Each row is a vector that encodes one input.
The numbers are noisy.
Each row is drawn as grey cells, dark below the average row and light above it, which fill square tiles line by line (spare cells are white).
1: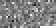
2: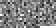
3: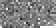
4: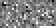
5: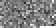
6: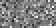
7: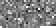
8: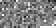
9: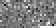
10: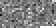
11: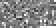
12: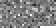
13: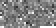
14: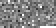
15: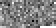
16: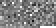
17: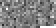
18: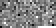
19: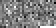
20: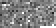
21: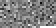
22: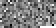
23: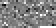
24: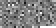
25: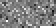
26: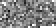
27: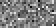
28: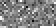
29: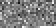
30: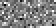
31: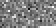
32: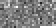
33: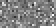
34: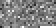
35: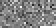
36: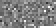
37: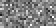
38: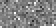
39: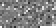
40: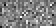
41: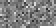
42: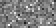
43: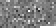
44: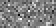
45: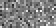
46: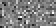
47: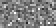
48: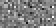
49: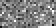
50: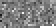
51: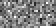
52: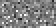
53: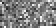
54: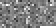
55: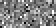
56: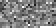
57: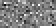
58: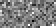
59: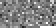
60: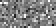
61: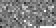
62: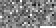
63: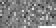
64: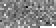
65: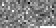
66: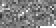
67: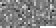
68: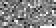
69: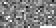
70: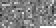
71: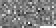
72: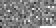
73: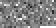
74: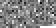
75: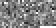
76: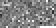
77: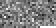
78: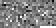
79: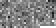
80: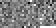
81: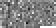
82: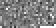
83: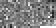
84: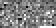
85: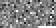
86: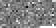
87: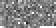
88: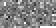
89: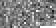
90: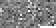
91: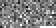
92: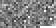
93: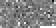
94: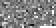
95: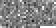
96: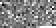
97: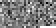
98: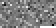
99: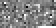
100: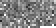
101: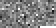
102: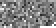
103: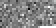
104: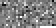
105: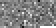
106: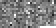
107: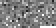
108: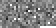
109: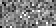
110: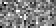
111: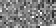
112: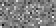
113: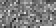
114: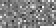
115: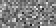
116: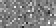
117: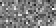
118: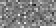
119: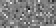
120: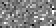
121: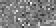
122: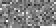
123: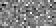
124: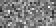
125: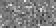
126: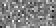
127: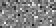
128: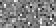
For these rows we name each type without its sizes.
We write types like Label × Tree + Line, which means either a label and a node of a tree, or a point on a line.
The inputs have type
(Bool × Bool × Bool × Bool + Unit) × Tree × Tree.
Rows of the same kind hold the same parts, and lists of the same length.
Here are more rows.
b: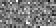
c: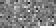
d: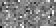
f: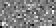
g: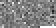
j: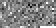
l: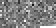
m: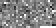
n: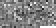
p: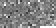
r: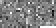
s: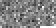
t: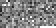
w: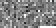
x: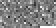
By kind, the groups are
b, c, g, j, l, n, p, r, s, t, x
d, f, m, w

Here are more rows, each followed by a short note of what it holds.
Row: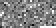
a node of each of two trees
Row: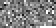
a node of each of two trees
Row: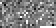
a node of each of two trees
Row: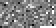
a node of each of two trees
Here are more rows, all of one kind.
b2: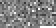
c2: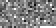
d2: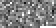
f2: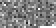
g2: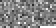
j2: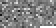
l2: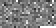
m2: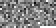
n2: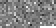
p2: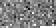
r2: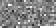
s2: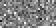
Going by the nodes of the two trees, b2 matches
n2 and s2.
